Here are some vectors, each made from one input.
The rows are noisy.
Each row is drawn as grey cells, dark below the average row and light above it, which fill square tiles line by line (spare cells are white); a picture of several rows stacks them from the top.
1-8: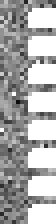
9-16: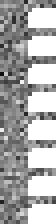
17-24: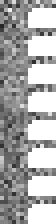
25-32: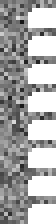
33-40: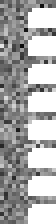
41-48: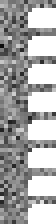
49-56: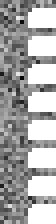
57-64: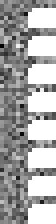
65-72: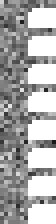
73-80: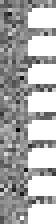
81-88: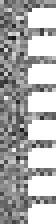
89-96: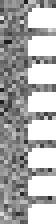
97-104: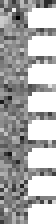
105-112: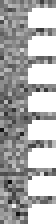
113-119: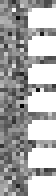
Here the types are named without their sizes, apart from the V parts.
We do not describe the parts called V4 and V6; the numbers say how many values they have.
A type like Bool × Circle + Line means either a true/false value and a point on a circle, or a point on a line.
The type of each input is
Bool × Bool × Bool + (Line + V4) × V6.
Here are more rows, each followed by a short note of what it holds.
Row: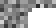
a value of V4 and a value of V6
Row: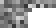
a value of V4 and a value of V6
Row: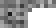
a point on a line and a value of V6
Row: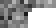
a point on a line and a value of V6
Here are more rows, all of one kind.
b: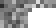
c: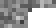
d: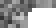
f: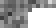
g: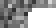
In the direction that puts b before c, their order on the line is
b, f, g, d, c.
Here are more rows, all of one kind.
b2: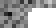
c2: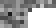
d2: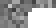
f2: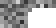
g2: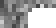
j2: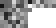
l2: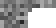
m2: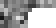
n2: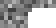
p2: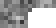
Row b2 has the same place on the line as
g2 and l2.
